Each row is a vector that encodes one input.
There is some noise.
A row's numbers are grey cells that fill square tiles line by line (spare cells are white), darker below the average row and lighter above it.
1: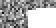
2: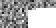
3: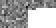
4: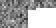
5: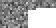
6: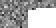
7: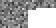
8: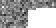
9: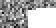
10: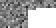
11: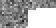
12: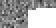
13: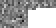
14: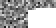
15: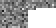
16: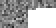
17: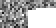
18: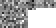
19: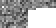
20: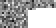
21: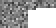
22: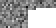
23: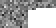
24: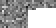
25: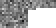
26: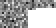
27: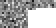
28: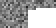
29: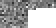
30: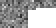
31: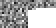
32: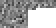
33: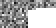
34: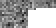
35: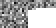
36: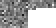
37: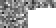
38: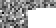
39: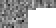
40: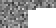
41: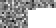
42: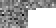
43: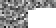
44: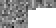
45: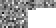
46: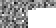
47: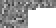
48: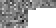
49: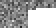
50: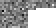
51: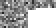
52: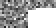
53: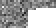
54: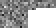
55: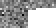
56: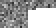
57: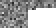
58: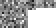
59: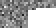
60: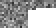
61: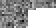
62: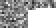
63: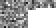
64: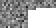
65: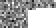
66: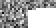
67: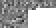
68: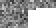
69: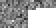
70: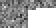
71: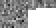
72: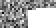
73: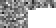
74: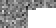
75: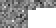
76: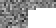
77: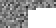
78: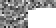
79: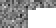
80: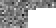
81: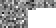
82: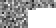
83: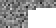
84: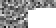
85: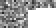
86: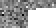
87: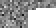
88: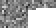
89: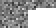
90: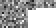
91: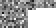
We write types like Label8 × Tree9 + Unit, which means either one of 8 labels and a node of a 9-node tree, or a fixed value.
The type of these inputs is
Bool × Line8 + Line6.
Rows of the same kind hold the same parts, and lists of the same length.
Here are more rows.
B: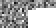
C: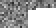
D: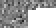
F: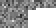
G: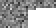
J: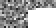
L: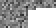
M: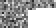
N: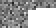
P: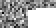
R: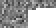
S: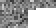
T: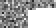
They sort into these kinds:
B, J, M, P, T
C, D, F, G, L, N, R, S

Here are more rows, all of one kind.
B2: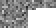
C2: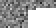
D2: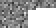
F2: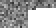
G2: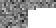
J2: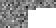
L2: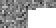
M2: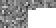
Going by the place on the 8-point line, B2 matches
L2 and M2.
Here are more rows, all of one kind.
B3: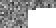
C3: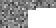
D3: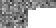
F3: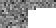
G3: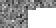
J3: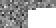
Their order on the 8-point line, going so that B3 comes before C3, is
J3, B3, C3, F3, G3, D3.
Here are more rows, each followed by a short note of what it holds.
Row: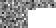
a point on a 6-point line
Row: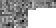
a point on an 8-point line and a true/false value
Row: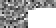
a point on a 6-point line
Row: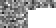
a point on a 6-point line
